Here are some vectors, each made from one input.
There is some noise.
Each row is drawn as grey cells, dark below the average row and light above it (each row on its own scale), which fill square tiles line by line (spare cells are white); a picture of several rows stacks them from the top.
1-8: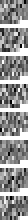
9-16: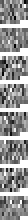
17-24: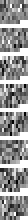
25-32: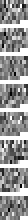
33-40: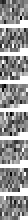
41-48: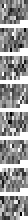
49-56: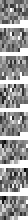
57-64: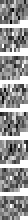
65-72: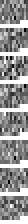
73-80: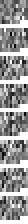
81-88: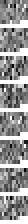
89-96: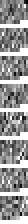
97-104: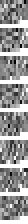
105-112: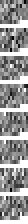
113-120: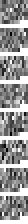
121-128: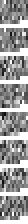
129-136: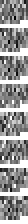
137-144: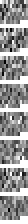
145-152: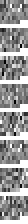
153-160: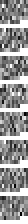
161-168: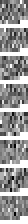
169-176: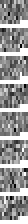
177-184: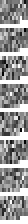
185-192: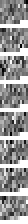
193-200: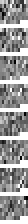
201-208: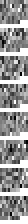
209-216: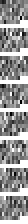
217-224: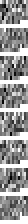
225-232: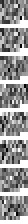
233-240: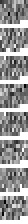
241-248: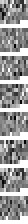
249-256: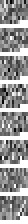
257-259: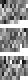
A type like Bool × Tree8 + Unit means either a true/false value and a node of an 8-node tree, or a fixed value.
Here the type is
Bool × (Label6 + Label7 × Line8) + Line9.
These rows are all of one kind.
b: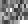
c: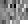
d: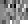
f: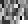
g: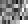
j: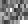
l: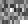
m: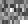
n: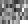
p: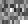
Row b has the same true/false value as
f, g and j.
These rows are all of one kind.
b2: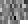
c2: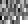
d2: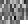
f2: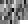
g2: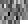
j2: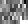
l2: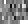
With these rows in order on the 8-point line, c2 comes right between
f2 and g2.
